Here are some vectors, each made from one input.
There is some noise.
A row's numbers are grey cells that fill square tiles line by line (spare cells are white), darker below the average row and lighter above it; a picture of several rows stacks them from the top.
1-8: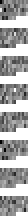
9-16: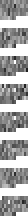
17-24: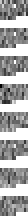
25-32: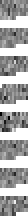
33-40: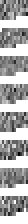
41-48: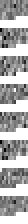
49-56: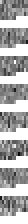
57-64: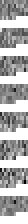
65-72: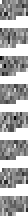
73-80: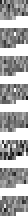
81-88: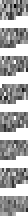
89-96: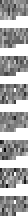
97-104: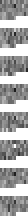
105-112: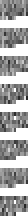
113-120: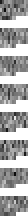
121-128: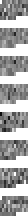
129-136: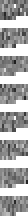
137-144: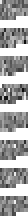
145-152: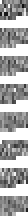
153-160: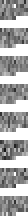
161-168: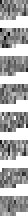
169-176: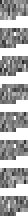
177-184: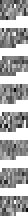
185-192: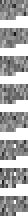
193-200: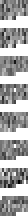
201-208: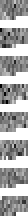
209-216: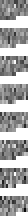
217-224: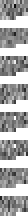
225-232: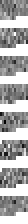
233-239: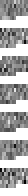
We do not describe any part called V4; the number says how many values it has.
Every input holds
a value of V4, together with either a point on a 7-point line, or a point on a 10-point line and a true/false value.
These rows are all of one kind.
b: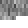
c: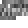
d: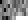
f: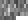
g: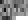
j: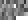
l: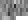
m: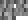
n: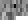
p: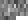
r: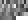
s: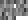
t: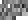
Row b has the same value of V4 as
l and n.
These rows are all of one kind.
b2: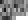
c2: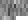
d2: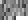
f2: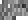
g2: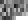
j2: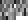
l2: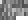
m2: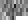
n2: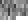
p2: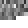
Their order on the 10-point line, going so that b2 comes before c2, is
m2, g2, j2, n2, p2, b2, d2, c2, l2, f2.
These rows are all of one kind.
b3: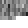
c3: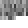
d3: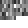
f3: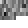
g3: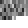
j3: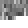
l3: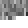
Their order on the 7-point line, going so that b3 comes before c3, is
g3, d3, b3, c3, l3, j3, f3.
